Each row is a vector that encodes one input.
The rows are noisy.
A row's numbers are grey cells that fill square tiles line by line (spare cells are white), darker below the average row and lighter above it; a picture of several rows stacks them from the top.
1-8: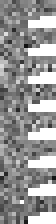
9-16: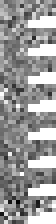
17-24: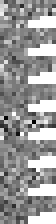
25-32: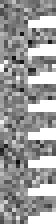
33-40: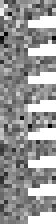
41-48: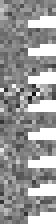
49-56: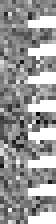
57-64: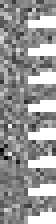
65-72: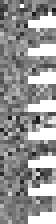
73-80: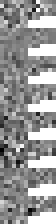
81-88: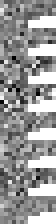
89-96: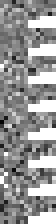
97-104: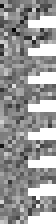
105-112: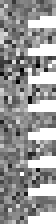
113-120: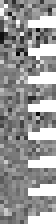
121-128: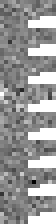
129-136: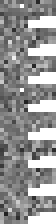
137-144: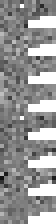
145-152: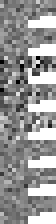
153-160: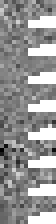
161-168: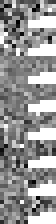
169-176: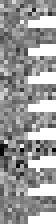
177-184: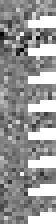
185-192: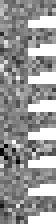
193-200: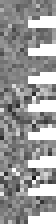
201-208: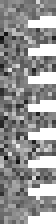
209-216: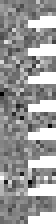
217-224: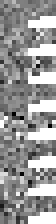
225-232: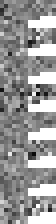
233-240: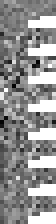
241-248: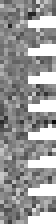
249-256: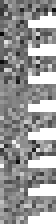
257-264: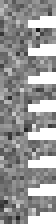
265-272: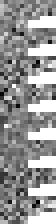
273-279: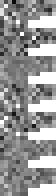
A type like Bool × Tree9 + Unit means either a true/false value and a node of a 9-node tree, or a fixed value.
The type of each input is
(Tree9 + Tree10) × Tree10 + Unit.
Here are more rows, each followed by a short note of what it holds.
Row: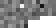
a node of a 9-node tree and a node of a 10-node tree
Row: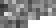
a node of a 9-node tree and a node of a 10-node tree
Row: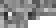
a node of a 9-node tree and a node of a 10-node tree
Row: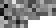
a node of each of two 10-node trees
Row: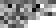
a fixed value
